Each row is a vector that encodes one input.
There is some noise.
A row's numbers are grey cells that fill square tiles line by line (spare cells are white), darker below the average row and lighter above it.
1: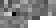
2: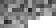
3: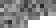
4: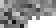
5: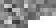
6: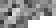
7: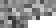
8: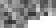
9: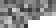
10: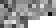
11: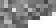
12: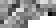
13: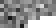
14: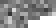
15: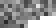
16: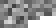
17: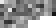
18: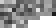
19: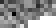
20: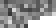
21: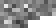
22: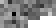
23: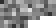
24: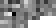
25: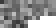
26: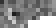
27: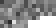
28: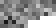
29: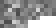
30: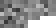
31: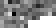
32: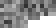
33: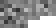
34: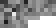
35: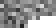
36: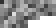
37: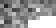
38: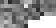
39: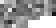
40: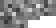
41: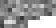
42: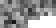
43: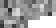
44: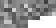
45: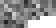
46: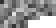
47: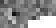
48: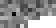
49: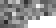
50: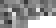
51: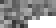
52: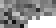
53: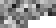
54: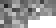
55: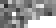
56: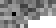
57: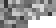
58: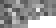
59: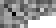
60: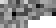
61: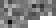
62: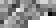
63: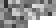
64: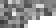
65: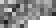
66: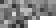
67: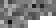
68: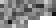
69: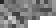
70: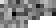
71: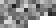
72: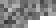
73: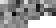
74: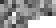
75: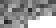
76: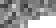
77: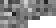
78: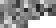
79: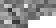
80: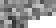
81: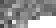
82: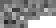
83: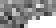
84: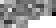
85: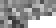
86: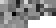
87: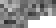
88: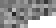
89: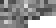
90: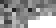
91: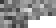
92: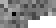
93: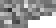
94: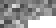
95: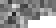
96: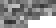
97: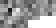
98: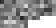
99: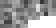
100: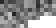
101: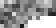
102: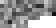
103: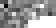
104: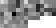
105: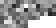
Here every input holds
a point on an 11-point circle, together with either a fixed value, or four true/false values.
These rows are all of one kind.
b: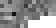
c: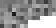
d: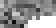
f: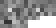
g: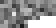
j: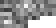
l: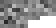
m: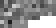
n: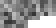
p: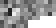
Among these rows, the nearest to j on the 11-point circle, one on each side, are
c and p.
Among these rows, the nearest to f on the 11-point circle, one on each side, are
m and n.
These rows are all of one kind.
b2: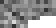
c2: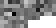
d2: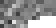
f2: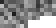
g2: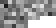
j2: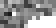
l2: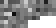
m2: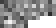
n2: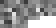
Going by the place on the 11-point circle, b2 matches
c2, f2 and l2.
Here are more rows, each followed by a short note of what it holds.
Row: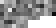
a point on an 11-point circle
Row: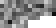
a point on an 11-point circle
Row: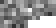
a point on an 11-point circle and four true/false values
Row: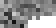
a point on an 11-point circle and four true/false values
